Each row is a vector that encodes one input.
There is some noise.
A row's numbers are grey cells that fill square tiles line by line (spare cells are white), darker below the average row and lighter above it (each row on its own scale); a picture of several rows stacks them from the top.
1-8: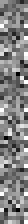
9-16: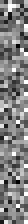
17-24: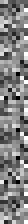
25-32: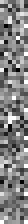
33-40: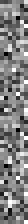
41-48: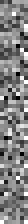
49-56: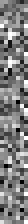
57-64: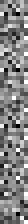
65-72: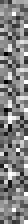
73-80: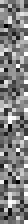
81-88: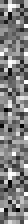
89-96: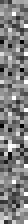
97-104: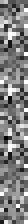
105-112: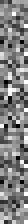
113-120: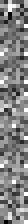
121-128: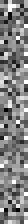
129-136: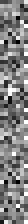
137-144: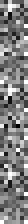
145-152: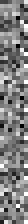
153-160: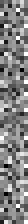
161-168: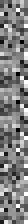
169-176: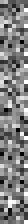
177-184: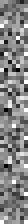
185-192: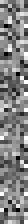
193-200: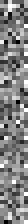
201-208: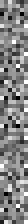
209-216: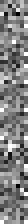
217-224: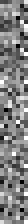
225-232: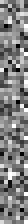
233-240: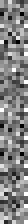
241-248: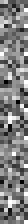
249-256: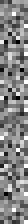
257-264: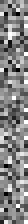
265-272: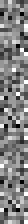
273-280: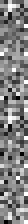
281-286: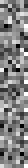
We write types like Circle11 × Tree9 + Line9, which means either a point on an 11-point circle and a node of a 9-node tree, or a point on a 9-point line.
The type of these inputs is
Line9.
